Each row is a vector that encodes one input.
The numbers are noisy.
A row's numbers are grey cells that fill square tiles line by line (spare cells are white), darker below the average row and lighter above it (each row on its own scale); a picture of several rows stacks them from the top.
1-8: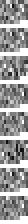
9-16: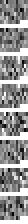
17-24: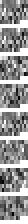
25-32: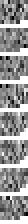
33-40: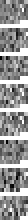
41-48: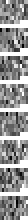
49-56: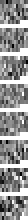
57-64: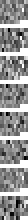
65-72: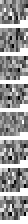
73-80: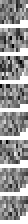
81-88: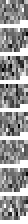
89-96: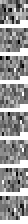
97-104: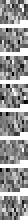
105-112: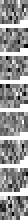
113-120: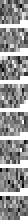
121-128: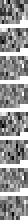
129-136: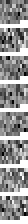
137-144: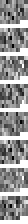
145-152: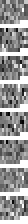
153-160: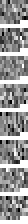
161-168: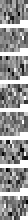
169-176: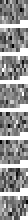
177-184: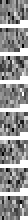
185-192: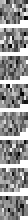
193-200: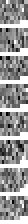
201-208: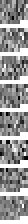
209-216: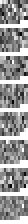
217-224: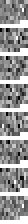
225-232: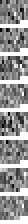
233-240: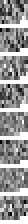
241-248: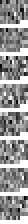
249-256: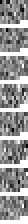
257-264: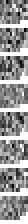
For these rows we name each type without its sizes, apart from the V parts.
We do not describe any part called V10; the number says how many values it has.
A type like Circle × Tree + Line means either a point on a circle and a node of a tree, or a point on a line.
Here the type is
Line + Tree × Tree × (Tree + Unit) + V10.
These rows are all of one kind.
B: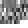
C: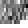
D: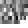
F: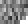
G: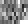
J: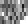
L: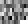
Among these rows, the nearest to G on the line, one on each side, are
B and J.
